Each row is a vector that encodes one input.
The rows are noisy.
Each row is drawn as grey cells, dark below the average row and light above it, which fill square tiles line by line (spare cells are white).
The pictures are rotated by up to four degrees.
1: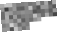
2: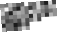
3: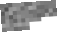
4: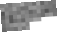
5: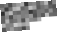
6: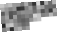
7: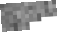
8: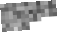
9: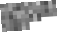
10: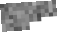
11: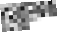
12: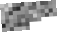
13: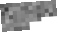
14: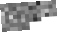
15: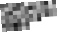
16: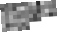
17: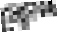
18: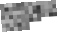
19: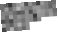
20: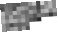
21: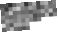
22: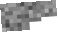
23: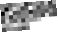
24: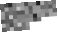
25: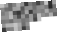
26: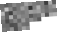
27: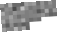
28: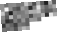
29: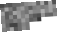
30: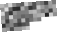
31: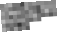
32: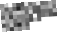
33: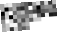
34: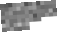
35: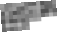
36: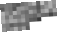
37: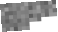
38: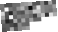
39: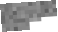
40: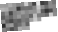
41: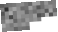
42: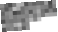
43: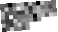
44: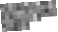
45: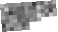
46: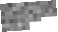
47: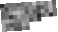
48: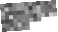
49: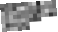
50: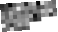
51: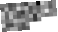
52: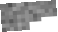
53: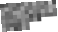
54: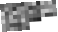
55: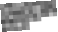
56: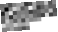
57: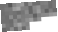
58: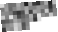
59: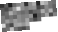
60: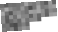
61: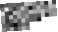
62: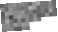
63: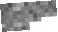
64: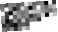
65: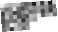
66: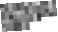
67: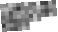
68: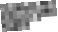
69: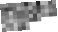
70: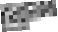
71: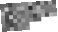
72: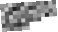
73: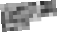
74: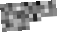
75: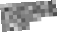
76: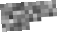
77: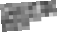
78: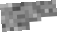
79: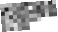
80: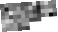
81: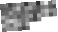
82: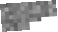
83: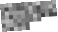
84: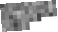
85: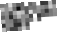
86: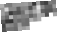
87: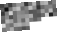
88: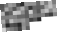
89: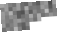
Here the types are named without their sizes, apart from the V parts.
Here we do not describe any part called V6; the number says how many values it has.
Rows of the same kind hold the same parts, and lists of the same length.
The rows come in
2 kinds.
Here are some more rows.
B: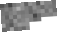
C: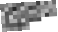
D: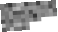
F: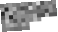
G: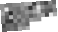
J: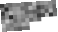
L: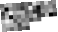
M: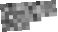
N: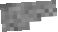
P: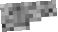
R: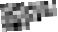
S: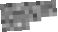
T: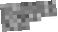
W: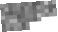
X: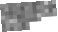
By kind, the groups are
B, D, F, G, J, M, N, R, S
C, L, P, T, W, X

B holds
a node of a tree and a value of V6.
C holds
a label.
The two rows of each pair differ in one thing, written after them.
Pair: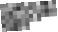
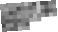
the value of V6
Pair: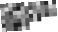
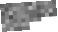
the node of the tree
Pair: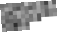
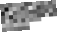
the value of V6
